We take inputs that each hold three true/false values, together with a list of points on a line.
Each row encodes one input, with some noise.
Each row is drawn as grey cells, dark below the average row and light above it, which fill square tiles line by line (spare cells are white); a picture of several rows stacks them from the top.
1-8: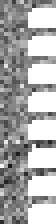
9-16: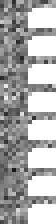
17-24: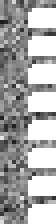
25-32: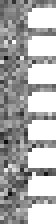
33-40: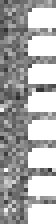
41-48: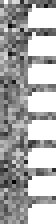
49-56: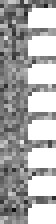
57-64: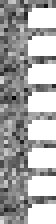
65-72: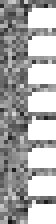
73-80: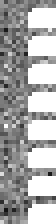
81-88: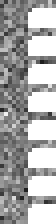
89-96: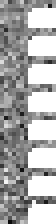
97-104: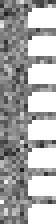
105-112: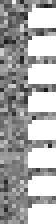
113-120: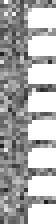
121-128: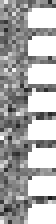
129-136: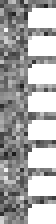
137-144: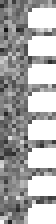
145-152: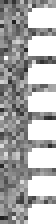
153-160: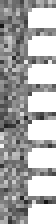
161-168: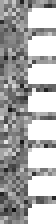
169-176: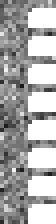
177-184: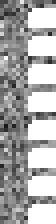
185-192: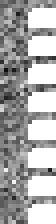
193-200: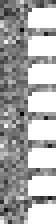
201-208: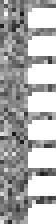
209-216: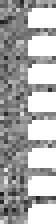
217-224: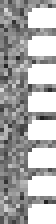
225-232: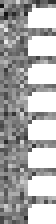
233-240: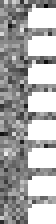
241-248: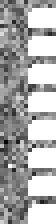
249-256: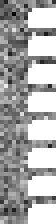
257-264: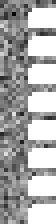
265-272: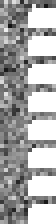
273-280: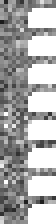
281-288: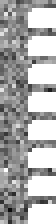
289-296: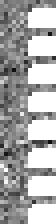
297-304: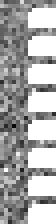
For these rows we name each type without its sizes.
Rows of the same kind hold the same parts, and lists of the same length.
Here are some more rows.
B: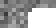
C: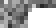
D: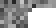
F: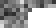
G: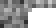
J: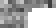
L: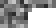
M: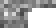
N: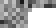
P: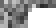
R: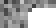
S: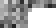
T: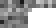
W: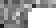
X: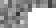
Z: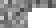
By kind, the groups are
B, J, N, R, S, X, Z
C, F, L, P
D, G, M, T, W

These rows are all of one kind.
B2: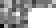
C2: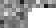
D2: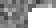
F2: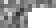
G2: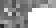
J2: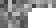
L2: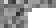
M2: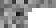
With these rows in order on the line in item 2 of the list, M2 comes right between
D2 and J2.
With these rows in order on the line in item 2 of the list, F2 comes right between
G2 and L2.
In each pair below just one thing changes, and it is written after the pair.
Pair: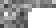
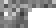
the place on the line in item 2 of the list
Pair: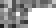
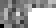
the place on the line in item 2 of the list
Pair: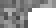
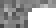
the place on the line in item 1 of the list
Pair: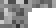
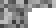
the place on the line in item 2 of the list
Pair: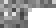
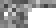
the place on the line in item 1 of the list
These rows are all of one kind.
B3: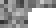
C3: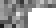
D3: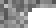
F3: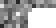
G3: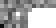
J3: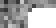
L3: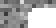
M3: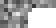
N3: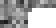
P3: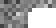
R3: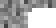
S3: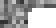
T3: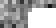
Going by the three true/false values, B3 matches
C3, N3 and S3.
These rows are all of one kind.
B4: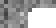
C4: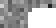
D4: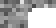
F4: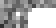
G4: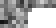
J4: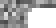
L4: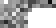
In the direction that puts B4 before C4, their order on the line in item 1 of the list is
B4, J4, G4, L4, D4, C4, F4.
